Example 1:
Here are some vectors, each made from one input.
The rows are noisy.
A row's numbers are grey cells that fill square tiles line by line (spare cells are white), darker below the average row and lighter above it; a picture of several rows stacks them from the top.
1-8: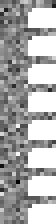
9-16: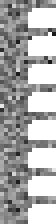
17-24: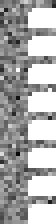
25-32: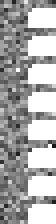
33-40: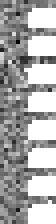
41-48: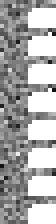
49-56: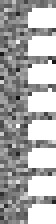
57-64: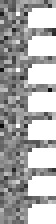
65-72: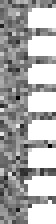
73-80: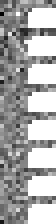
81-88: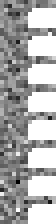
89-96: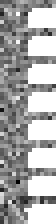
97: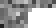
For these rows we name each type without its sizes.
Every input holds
a list of points on a line.
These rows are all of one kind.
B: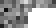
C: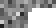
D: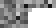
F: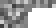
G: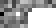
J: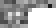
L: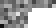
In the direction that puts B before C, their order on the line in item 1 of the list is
G, B, L, F, C, D, J.
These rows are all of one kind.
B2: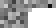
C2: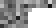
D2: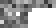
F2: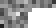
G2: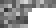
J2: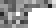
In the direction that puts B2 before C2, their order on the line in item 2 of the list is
B2, F2, C2, G2, D2, J2.
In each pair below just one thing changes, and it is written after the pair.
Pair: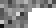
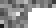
the place on the line in item 1 of the list
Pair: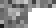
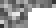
the place on the line in item 2 of the list
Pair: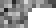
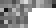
the place on the line in item 2 of the list
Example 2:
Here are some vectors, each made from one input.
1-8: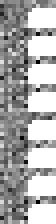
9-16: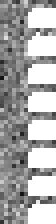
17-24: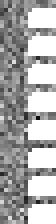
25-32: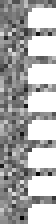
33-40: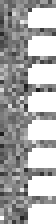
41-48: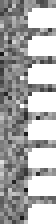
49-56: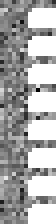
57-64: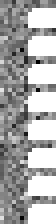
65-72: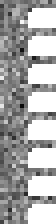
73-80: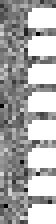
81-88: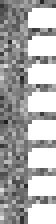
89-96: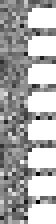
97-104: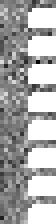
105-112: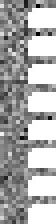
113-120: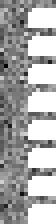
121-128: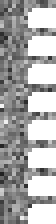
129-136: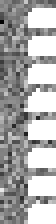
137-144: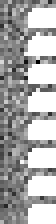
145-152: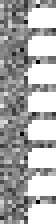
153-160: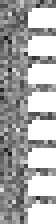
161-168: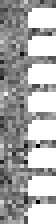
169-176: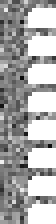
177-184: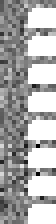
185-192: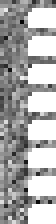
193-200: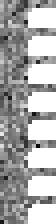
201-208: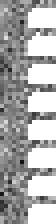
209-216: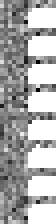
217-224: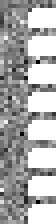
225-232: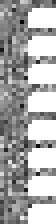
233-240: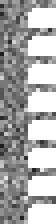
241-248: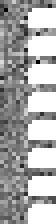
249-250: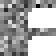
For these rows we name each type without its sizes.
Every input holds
a point on a line, together with either a fixed value, or four true/false values.
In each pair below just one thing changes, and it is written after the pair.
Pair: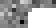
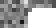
one of the four true/false values
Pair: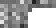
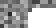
one of the four true/false values
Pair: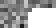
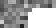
one of the four true/false values
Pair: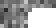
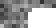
one of the four true/false values
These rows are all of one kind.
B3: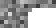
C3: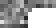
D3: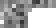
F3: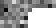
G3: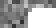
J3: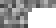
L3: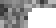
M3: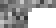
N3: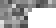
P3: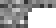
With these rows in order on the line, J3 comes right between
C3 and G3.
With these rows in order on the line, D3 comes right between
L3 and N3.
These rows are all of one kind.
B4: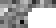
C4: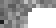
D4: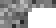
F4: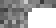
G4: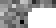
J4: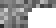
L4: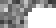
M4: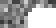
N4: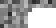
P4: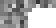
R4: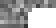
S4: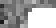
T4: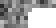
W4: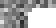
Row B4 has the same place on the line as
D4, G4, L4 and M4.
